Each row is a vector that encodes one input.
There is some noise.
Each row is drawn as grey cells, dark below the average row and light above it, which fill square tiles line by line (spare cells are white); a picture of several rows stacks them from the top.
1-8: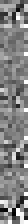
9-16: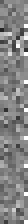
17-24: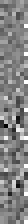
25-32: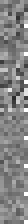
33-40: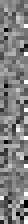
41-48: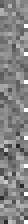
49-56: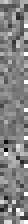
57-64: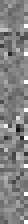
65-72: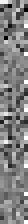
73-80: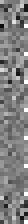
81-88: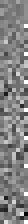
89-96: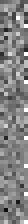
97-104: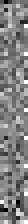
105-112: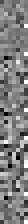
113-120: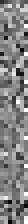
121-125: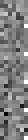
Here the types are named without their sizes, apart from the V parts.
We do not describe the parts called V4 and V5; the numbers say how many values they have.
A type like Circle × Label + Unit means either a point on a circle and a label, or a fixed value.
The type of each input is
(Bool × Bool × Bool × V5 + Unit) × V4 + Line.
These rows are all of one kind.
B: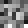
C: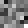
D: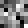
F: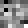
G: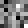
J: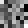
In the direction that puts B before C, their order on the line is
F, D, B, C, G, J.
